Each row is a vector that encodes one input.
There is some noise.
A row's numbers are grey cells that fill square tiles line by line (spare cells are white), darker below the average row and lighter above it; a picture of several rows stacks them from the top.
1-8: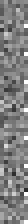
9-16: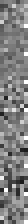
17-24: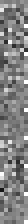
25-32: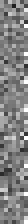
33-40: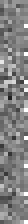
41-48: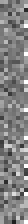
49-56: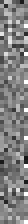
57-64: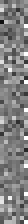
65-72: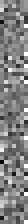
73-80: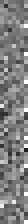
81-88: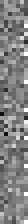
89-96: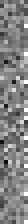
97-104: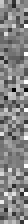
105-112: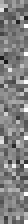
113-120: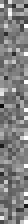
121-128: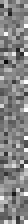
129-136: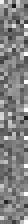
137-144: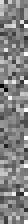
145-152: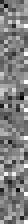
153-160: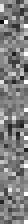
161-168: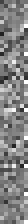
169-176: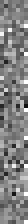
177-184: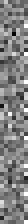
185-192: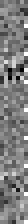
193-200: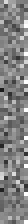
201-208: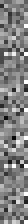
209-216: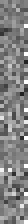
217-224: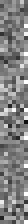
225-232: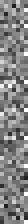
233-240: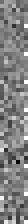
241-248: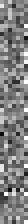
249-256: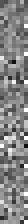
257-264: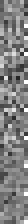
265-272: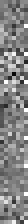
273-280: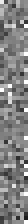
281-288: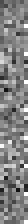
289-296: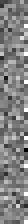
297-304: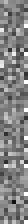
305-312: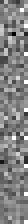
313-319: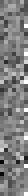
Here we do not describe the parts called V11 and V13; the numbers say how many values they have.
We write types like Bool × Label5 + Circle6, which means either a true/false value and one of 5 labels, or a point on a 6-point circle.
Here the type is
Bool × Line8 × V13 + Line6 + V11.
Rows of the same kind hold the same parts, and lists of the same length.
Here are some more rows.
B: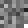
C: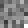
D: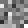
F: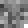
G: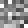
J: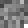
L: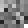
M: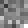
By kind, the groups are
B, C, F, J, M
D, G
L

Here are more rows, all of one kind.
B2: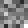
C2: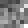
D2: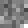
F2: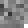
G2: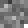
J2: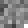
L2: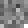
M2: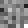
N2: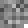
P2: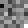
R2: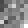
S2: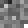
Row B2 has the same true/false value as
C2, G2 and S2.
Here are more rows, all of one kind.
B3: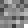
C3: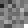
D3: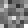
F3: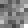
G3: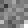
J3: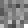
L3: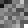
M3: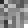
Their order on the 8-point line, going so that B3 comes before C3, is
L3, D3, J3, B3, C3, M3, G3, F3.
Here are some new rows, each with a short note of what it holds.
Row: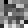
a value of V11
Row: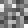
a point on a 6-point line
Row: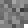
a point on an 8-point line, a true/false value and a value of V13
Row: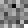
a value of V11
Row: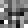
a point on a 6-point line
